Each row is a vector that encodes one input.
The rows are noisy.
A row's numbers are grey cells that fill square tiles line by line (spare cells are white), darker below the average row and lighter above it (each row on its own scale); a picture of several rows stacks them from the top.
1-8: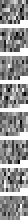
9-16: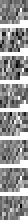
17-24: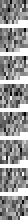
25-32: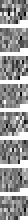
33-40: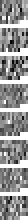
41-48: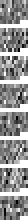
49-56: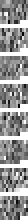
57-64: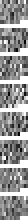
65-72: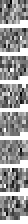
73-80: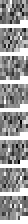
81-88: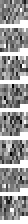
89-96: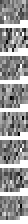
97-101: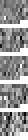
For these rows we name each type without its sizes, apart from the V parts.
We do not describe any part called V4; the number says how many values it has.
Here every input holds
a list of items, each a true/false value and a value of V4.
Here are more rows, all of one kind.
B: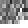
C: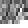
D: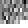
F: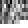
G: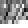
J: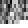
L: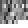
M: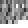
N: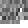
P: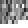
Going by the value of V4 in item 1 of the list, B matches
C, J and N.
